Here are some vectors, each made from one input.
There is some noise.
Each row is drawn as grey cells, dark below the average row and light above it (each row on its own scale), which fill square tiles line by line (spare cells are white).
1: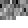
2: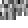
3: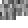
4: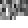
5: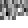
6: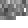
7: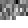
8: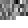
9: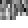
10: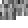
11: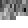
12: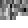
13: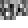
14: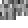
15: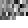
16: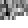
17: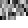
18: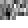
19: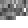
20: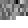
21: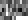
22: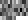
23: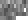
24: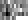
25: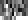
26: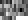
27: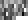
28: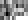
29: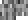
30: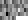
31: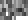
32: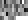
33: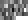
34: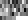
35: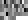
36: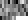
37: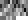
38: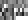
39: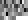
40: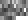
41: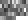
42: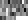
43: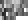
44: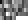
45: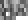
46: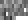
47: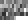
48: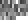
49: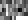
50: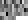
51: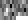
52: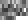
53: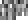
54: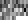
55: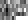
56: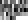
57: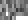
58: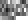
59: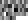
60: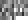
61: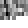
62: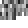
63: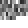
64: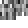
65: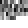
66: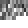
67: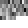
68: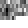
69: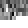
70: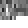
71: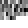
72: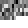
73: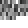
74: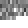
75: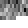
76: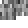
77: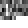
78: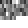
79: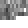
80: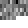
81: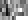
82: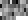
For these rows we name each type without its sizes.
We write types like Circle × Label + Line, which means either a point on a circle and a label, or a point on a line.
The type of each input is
List(Circle).
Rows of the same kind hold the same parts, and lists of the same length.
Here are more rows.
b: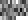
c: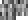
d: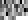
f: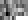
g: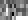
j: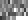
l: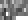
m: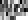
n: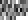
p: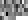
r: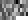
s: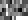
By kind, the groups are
b, d, f, m, n, p
c
g, j, l, r, s

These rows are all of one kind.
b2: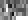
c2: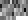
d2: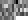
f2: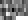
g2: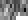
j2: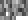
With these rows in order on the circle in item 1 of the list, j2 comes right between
b2 and f2.
